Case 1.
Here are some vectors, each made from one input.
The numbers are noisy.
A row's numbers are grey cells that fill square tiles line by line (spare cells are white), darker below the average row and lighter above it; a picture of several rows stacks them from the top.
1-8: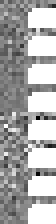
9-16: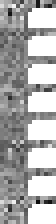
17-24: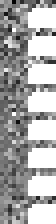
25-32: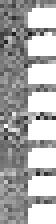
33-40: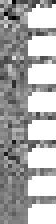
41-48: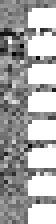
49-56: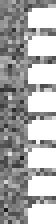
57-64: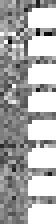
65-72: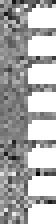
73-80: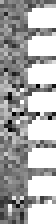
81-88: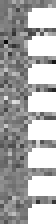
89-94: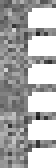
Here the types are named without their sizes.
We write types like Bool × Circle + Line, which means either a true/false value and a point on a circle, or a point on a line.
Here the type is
Line × (Tree + Unit).
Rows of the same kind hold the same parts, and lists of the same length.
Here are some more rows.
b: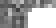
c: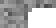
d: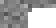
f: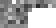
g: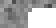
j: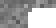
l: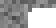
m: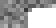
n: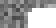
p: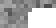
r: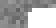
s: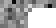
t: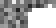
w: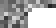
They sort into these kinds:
b, c, f, g, m, n, p, r, s
d, j, l, t, w

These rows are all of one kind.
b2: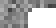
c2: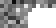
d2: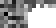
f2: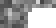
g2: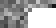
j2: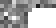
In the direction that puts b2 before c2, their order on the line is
g2, d2, b2, f2, c2, j2.
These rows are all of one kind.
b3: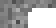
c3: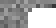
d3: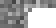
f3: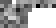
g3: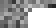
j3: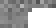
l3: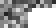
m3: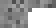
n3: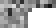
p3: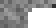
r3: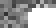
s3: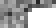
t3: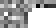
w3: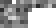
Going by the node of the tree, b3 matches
c3, f3, g3 and m3.
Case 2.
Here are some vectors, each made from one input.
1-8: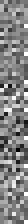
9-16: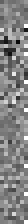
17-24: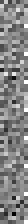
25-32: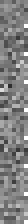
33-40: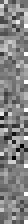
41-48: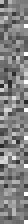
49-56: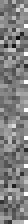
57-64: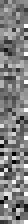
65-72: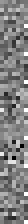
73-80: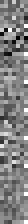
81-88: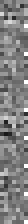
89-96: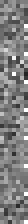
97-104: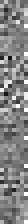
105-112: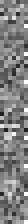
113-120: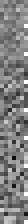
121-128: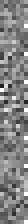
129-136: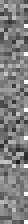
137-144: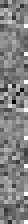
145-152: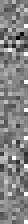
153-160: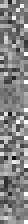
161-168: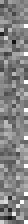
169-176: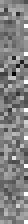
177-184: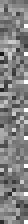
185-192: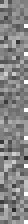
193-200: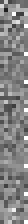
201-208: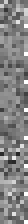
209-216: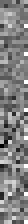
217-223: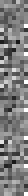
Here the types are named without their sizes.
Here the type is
Bool × Line.
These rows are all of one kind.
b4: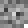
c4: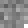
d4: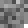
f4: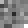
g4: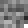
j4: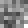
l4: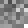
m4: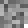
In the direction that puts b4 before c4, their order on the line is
b4, m4, j4, c4, f4, d4, l4, g4.
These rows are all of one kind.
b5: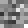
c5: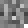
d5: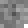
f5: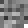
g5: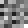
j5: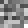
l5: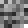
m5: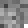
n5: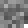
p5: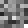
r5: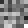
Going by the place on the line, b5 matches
c5 and d5.
